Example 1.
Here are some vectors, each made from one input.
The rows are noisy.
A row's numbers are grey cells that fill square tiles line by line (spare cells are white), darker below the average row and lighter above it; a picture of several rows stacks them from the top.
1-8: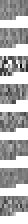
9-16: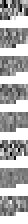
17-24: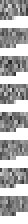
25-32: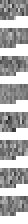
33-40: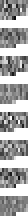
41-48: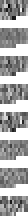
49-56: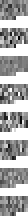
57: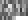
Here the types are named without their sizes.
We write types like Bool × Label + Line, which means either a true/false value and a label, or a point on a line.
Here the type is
Line.
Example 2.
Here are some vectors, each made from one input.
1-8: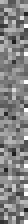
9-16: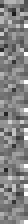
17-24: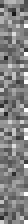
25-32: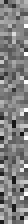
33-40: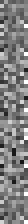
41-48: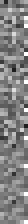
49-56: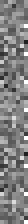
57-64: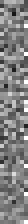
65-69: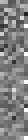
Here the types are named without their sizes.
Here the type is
Tree.
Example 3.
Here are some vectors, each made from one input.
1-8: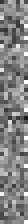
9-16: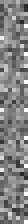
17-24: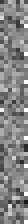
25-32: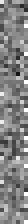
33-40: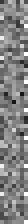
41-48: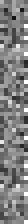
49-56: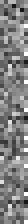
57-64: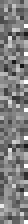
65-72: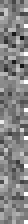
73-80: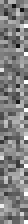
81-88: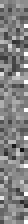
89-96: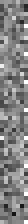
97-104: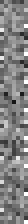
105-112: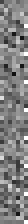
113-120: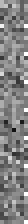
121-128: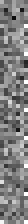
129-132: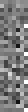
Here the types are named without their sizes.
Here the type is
Tree.
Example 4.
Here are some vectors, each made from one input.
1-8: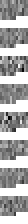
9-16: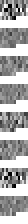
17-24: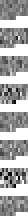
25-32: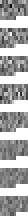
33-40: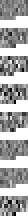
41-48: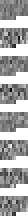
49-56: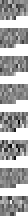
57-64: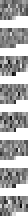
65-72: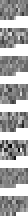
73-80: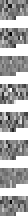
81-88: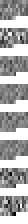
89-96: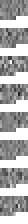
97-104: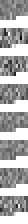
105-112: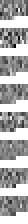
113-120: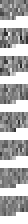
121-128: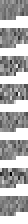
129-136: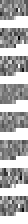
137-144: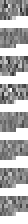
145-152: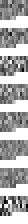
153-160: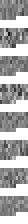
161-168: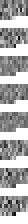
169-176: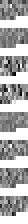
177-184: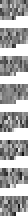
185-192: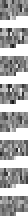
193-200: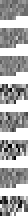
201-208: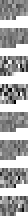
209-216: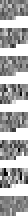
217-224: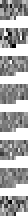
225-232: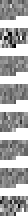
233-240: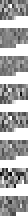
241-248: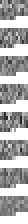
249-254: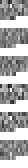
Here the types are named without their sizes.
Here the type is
Line.
